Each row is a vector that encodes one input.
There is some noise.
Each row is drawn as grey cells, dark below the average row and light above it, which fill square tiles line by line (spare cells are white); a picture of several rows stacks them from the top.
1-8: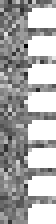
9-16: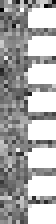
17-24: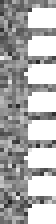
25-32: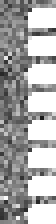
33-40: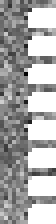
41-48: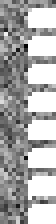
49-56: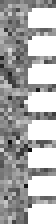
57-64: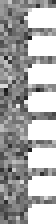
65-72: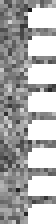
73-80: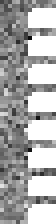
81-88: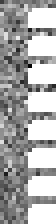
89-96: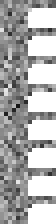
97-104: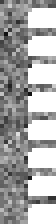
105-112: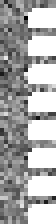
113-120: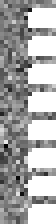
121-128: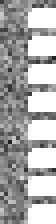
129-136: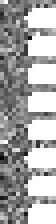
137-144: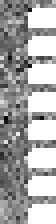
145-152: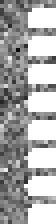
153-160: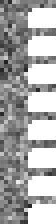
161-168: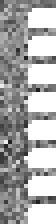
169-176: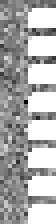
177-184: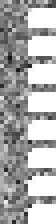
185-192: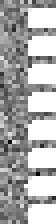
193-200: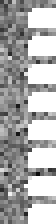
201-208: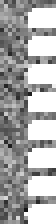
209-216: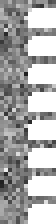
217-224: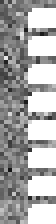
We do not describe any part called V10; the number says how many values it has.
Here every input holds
a point on an 11-point line, together with either a point on an 11-point line, or a true/false value and a value of V10.
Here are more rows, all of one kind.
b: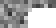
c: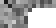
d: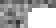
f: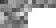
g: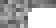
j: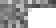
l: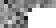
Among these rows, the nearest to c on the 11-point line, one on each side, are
g and l.
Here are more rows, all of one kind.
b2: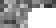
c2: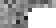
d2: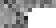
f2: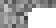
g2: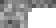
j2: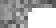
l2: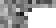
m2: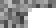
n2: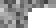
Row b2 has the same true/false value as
f2, g2 and j2.
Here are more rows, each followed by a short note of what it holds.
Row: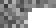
a point on each of two 11-point lines
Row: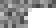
a point on an 11-point line, a true/false value and a value of V10
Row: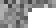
a point on an 11-point line, a true/false value and a value of V10
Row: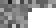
a point on each of two 11-point lines
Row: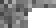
a point on each of two 11-point lines
